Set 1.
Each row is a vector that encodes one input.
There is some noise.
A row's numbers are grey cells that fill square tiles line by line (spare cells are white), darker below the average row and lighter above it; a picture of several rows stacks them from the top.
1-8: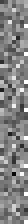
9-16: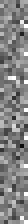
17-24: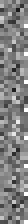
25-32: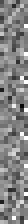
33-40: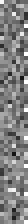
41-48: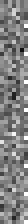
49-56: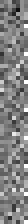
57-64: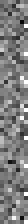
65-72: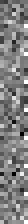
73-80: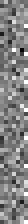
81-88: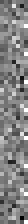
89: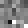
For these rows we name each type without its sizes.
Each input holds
a point on a line and four true/false values.
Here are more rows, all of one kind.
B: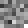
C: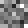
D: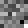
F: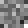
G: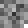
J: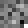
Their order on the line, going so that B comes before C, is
B, J, D, C, F, G.
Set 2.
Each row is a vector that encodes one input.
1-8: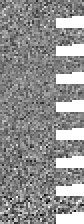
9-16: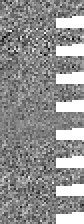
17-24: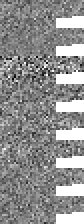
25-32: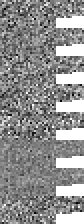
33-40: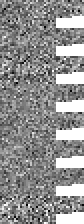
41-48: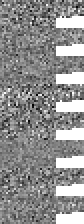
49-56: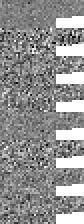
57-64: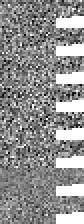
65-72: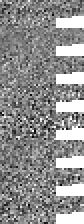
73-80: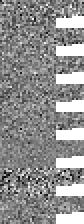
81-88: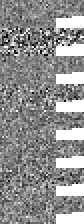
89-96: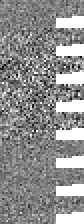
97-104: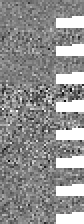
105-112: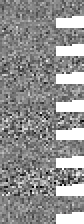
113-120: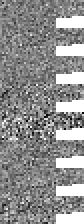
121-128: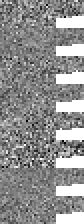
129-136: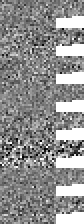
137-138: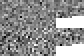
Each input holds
either a point on a 10-point line, or a point on a 14-point line.
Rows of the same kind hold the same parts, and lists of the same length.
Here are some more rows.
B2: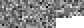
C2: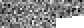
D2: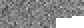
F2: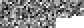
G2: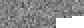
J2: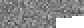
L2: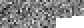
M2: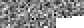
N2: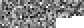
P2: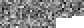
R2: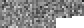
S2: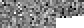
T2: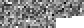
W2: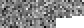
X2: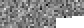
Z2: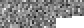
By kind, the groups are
B2, C2, P2, R2, S2, T2
D2, F2, G2, J2, L2, M2, N2, W2, X2, Z2

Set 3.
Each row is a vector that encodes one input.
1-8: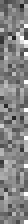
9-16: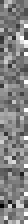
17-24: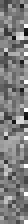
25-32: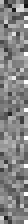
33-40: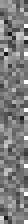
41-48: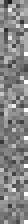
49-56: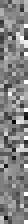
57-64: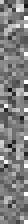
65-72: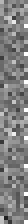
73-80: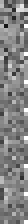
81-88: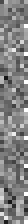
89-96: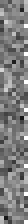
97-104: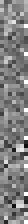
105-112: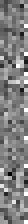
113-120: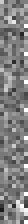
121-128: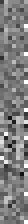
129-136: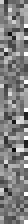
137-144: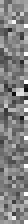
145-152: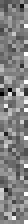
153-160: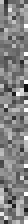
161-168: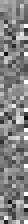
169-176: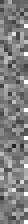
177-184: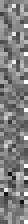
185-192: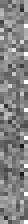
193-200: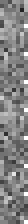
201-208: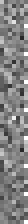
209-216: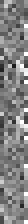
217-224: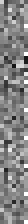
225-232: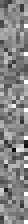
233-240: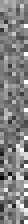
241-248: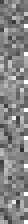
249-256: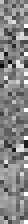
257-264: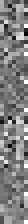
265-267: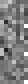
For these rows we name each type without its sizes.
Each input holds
either a point on a line, or four true/false values.
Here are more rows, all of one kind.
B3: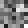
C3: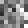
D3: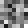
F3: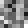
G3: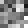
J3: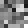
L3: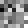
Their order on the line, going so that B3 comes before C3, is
F3, D3, B3, J3, G3, L3, C3.
